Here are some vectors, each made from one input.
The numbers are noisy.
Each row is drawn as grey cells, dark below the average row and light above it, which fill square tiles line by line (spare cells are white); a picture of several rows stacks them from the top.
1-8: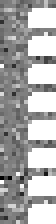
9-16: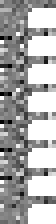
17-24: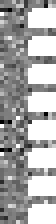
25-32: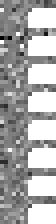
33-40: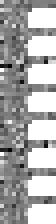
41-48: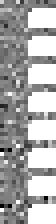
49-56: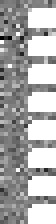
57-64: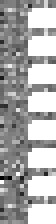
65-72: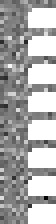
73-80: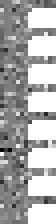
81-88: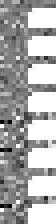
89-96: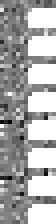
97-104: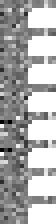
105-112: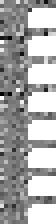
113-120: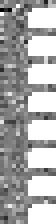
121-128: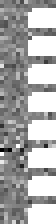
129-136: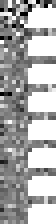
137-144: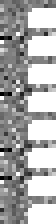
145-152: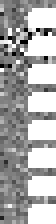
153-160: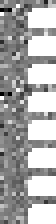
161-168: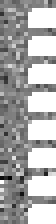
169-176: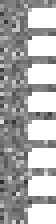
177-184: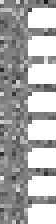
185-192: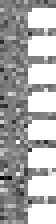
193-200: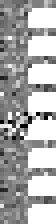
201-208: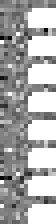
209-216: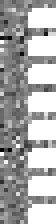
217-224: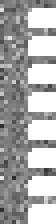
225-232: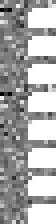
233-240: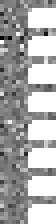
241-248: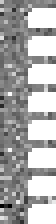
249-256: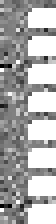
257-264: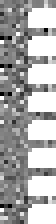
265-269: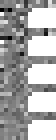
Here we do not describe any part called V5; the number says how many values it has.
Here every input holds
a list of up to three items, each a true/false value and a value of V5.
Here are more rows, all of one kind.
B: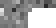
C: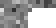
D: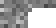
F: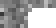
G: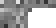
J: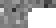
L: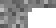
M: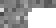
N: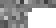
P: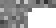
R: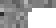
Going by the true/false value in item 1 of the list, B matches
C, D, G and J.
